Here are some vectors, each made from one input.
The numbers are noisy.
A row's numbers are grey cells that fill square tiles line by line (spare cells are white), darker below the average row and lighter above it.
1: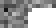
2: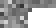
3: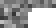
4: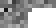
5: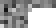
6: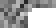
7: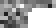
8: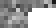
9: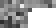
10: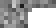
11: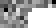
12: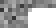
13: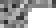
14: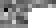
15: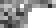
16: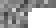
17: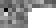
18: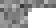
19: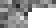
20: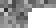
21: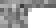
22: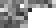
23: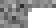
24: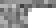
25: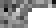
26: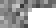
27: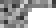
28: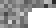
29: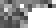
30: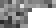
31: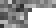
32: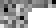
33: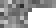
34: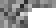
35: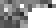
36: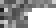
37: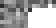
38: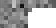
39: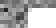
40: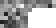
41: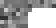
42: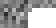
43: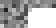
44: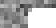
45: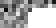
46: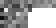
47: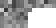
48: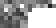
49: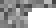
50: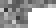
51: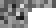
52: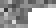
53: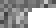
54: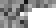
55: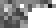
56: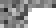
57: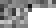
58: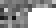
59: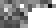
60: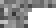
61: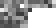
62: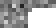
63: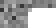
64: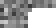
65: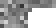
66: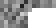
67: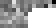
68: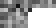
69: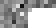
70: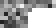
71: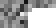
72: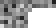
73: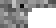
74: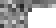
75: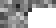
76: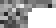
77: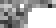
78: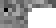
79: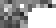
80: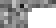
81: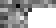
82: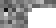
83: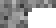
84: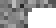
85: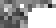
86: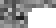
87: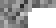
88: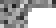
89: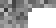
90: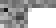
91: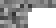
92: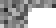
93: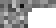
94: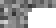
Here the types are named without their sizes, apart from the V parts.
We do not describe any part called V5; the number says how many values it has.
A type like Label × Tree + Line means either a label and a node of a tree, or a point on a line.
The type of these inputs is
List(Line) × V5.
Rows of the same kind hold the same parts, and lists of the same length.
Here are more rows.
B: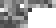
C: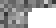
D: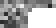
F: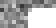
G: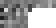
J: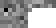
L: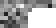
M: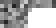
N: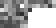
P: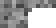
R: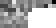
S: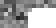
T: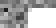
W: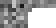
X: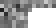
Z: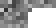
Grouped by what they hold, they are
B, D, L, N
C, F, G, P, R, W, X
J, M, S, T, Z

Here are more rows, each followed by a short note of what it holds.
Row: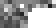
a value of V5, together with the empty list
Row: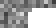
a value of V5, together with a list of two items
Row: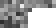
a value of V5, together with the empty list
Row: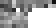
a value of V5, together with a list of two items
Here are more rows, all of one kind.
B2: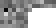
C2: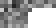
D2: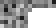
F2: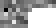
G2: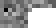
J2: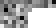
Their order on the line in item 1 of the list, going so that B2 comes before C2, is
F2, B2, G2, C2, D2, J2.
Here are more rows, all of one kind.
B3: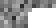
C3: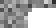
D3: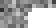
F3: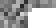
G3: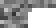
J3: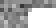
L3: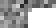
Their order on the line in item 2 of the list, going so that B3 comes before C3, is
F3, D3, B3, J3, L3, G3, C3.
